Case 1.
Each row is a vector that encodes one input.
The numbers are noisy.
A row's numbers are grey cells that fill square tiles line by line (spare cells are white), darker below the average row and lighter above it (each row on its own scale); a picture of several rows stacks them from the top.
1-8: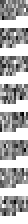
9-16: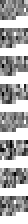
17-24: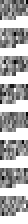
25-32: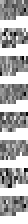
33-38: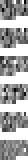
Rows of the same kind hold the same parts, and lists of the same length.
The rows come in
2 kinds.
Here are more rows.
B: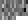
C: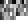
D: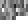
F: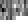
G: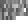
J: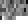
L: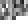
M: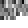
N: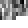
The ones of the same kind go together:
B, C, D, G, J, N
F, L, M

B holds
a point on a 5-point line and three true/false values.
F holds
a point on a 5-point line.
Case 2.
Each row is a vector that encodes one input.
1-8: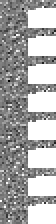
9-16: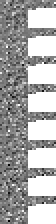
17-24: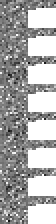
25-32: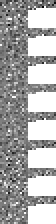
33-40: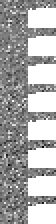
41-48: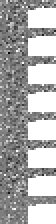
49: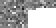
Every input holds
one of 5 labels and a true/false value.
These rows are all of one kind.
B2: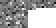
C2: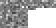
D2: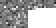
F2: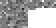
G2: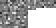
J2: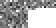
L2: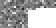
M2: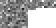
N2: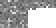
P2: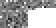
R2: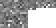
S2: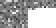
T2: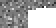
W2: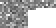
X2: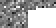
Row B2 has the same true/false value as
D2, G2, T2 and X2.
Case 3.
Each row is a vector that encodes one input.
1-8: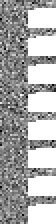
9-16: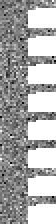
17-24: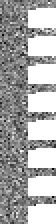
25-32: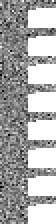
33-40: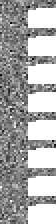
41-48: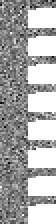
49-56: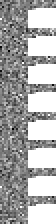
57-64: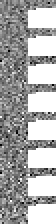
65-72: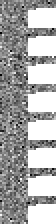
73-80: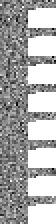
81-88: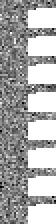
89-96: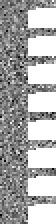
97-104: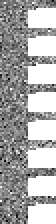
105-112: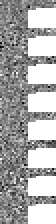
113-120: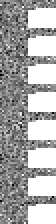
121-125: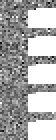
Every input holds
one of 8 labels and a true/false value.
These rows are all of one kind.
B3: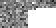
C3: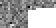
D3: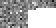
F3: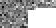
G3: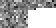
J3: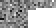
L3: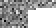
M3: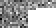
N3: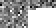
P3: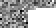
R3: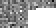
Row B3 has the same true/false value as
D3, G3, N3 and R3.
